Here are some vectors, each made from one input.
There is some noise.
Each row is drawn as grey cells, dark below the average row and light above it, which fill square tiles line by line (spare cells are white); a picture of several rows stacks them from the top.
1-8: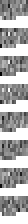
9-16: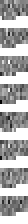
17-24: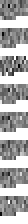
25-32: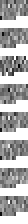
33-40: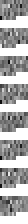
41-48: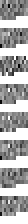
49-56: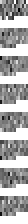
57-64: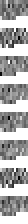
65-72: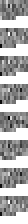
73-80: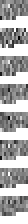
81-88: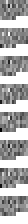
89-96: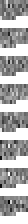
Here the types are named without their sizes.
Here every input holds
a list of points on a circle.
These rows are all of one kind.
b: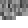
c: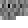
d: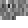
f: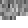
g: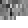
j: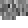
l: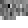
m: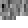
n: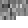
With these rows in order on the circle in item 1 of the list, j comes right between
d and l.
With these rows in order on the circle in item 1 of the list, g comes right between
l and n.
